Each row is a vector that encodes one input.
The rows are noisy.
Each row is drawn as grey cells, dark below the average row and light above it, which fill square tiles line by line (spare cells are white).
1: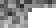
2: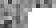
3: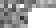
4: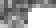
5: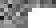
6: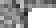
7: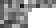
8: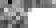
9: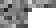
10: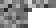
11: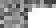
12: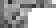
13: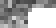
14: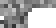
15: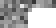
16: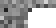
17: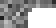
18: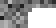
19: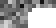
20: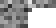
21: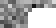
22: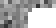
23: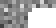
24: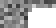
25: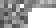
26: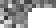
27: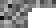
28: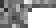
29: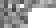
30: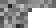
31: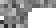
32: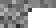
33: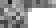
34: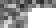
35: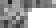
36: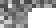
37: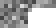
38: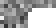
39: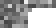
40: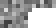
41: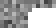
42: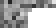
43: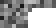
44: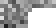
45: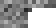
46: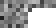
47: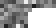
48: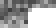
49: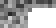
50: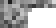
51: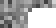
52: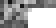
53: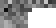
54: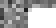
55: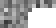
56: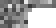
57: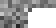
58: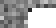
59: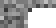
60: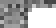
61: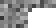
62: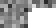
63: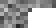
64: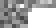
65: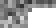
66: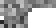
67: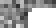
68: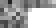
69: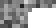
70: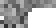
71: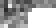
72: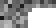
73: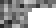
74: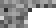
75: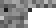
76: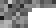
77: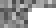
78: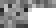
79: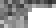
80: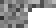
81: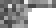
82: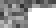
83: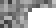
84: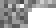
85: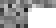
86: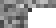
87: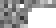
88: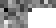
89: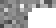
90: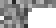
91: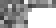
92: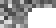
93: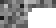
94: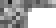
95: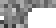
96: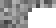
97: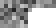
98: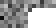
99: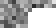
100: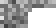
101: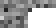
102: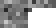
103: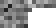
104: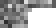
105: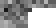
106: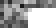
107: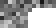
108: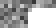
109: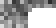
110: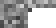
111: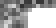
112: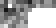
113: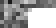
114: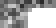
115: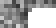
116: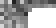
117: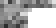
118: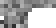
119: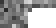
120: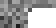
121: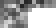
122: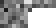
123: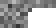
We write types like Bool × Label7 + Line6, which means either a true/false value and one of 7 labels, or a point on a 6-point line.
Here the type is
Label6 × Line9.
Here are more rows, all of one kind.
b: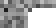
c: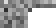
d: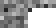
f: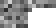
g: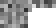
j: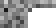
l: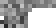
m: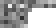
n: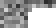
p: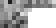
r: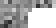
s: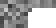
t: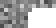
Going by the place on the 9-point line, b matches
c, j, p and r.
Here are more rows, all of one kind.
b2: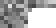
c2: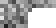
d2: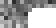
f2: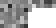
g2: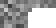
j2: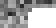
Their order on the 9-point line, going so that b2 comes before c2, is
b2, c2, g2, f2, d2, j2.
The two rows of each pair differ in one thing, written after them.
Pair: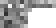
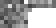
the place on the 9-point line
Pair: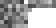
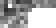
the place on the 9-point line
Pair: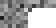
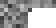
the place on the 9-point line
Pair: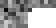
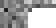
the place on the 9-point line
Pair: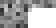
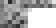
the place on the 9-point line
